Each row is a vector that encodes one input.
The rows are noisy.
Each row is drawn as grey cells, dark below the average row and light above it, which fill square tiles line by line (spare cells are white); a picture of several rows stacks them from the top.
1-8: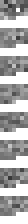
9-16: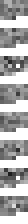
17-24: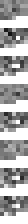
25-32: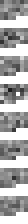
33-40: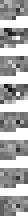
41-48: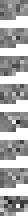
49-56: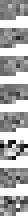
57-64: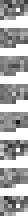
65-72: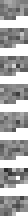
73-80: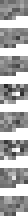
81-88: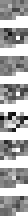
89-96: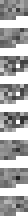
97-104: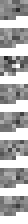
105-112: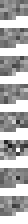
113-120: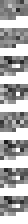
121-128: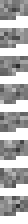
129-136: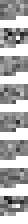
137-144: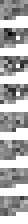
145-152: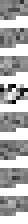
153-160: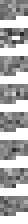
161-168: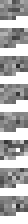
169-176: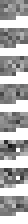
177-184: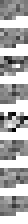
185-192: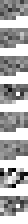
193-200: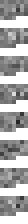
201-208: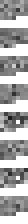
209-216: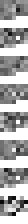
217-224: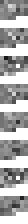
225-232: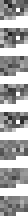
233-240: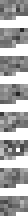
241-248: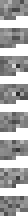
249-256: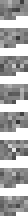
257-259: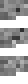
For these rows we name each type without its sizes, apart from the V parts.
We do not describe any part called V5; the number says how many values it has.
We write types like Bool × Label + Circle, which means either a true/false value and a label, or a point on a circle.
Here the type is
List(Line × (Line + V5)).
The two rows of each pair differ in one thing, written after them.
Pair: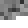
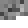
the place on the line in item 1 of the list
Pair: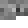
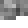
the value of V5 in item 1 of the list
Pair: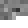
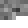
the place on the line in item 2 of the list
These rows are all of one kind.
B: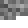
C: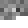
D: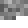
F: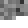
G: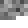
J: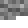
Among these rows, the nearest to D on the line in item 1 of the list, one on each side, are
B and G.
